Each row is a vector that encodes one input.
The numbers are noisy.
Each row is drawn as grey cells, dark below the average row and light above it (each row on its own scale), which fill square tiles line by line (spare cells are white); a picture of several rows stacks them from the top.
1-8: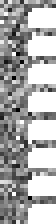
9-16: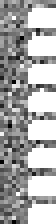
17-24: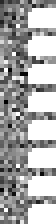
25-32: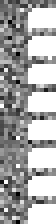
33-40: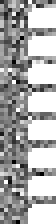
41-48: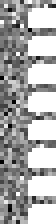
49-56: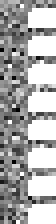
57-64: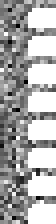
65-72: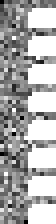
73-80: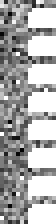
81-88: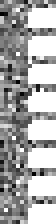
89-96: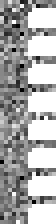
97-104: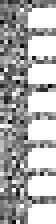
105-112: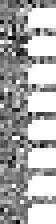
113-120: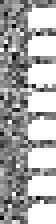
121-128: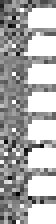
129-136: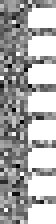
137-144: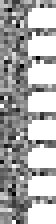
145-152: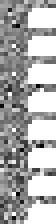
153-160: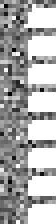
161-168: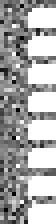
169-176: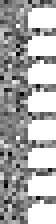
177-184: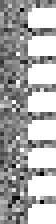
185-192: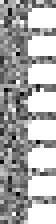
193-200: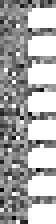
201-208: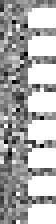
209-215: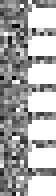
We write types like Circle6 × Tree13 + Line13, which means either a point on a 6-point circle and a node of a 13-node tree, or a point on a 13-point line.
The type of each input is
(Bool × Tree9 + Line6) × (Tree7 + Unit).
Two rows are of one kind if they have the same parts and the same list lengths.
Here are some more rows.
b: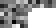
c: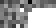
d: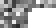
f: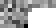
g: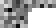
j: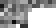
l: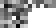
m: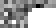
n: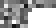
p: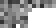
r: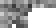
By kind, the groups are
b, j
c, p
d, g, m, n
f, l, r

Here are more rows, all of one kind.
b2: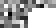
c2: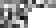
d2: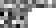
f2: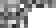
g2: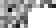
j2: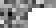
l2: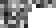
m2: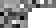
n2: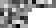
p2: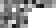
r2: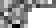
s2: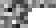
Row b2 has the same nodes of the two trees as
c2, m2 and n2.
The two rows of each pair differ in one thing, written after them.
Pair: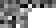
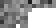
the node of the tree
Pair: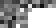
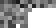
the node of the tree
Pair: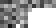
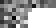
the true/false value
